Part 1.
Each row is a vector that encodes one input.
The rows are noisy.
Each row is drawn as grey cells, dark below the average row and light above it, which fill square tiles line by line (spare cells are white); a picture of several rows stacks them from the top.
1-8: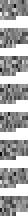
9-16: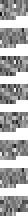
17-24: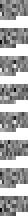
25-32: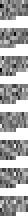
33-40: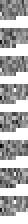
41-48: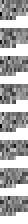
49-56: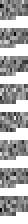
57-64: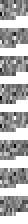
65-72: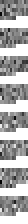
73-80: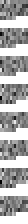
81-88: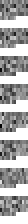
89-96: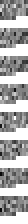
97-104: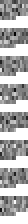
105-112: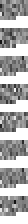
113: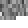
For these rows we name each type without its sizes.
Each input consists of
either a point on a circle and a true/false value, or a label.
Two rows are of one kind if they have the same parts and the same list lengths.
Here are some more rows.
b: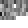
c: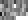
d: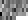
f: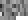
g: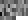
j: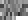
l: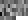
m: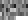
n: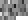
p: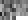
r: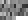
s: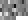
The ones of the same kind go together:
b, c, d, g, l, p
f, j, m, n, r, s

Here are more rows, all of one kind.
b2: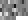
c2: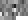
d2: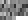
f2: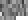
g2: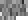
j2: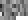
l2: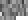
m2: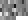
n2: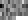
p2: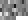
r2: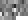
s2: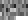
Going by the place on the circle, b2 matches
m2 and p2.
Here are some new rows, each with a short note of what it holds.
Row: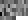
a label
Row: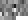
a point on a circle and a true/false value
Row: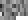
a point on a circle and a true/false value
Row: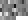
a point on a circle and a true/false value
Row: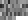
a point on a circle and a true/false value
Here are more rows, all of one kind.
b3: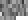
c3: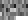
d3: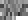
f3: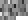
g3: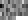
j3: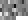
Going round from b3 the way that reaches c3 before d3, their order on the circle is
b3, g3, c3, j3, f3, d3.
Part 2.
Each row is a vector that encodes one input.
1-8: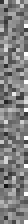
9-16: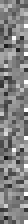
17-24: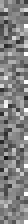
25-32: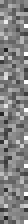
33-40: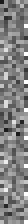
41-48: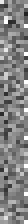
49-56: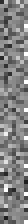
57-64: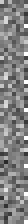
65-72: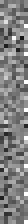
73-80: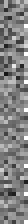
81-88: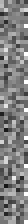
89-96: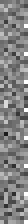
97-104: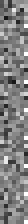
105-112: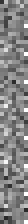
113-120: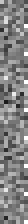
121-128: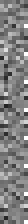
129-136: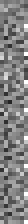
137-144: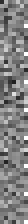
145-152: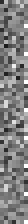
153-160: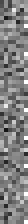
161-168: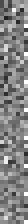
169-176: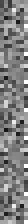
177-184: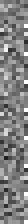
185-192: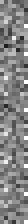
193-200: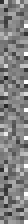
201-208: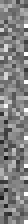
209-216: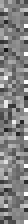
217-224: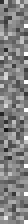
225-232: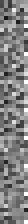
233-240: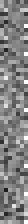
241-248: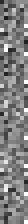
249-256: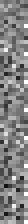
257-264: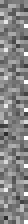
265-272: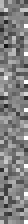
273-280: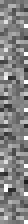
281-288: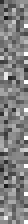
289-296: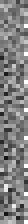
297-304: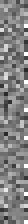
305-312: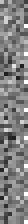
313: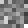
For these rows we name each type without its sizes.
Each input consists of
either a point on a circle, or a point on a line and a true/false value.
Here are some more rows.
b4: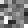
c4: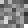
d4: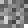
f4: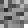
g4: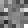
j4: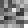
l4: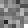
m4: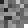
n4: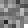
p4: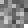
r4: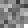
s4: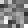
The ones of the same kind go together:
b4, c4, d4, g4, l4, n4, p4, r4, s4
f4, j4, m4

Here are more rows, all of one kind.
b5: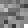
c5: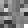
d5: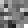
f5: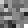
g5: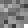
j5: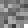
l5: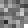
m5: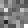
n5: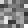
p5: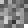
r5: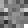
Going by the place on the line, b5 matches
g5 and j5.
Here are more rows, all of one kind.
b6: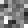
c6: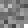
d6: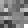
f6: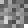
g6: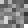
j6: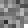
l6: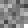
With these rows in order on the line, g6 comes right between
d6 and f6.
